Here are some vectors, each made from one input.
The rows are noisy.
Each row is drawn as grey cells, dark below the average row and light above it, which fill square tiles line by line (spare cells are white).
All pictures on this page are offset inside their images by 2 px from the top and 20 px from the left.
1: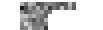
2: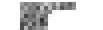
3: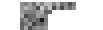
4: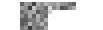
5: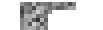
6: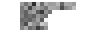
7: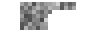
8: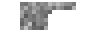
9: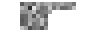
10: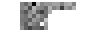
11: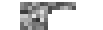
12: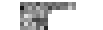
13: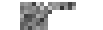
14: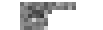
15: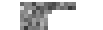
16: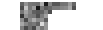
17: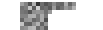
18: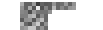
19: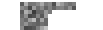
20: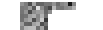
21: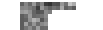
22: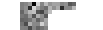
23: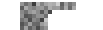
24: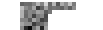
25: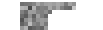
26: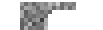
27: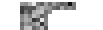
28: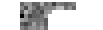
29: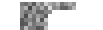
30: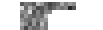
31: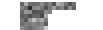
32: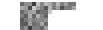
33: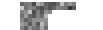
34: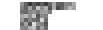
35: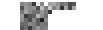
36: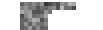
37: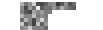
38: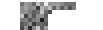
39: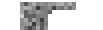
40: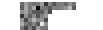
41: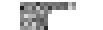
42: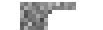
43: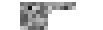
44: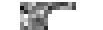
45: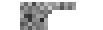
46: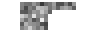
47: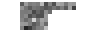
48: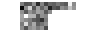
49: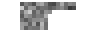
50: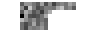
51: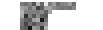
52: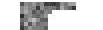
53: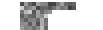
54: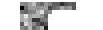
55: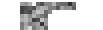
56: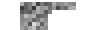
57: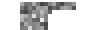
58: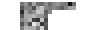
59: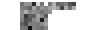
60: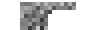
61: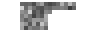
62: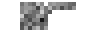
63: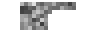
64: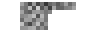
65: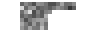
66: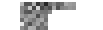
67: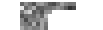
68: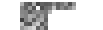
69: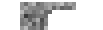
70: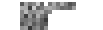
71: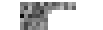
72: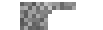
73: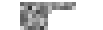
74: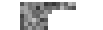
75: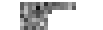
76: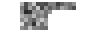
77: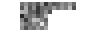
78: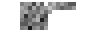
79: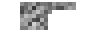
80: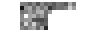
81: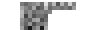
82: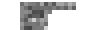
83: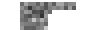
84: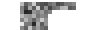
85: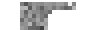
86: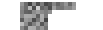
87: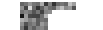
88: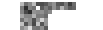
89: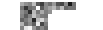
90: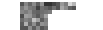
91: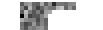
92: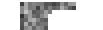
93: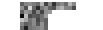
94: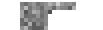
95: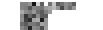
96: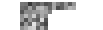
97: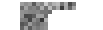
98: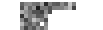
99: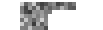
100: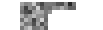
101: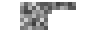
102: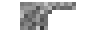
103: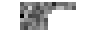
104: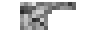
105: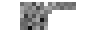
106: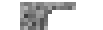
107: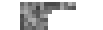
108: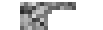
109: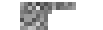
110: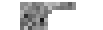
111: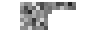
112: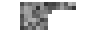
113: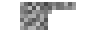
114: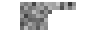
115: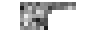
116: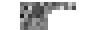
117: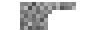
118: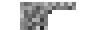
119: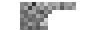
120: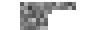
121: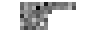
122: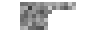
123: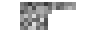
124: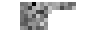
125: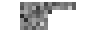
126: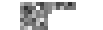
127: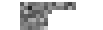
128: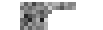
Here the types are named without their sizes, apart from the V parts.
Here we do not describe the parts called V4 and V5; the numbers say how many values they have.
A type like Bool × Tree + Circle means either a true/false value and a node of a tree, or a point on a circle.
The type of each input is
Bool × V4 + Line × Line + V5.
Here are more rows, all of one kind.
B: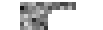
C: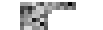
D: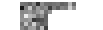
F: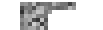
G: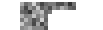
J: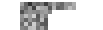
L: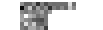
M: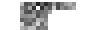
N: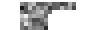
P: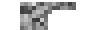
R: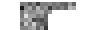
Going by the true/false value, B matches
C, G, N and P.
